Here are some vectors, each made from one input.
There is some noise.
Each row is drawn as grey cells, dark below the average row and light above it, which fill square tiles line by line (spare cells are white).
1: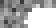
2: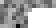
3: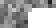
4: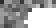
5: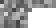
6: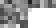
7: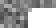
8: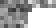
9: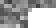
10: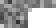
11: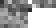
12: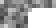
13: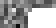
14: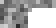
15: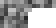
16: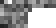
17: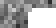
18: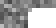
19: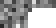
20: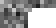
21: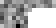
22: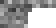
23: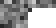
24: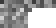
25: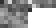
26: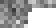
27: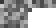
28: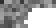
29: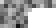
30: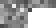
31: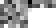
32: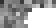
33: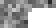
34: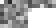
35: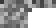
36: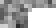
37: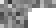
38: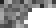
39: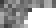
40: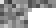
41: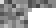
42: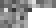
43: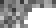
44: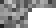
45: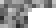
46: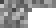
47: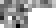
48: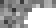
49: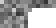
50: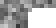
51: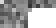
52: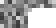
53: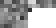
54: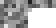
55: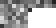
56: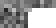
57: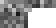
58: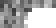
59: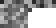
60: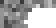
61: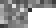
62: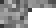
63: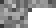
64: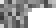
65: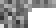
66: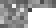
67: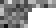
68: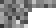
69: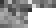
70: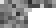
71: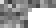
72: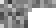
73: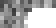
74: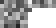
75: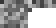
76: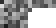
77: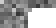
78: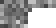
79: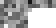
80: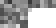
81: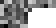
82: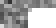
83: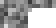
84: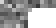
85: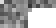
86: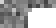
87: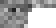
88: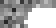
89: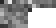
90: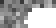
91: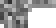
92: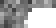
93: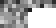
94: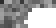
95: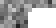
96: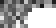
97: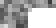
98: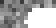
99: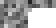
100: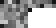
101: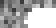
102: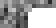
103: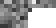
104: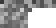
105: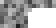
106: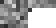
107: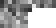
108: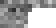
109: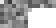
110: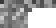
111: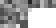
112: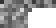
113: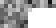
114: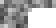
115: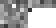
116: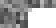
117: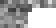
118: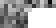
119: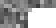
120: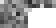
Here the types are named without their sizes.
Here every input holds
either a point on a line, or three true/false values.
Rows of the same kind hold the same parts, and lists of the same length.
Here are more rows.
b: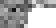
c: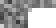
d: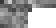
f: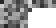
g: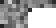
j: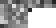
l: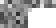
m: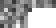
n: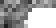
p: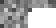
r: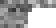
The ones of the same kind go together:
b, d, f, g, j, m, n, p, r
c, l

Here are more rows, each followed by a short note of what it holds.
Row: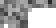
three true/false values
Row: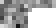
three true/false values
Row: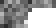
a point on a line
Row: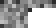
a point on a line
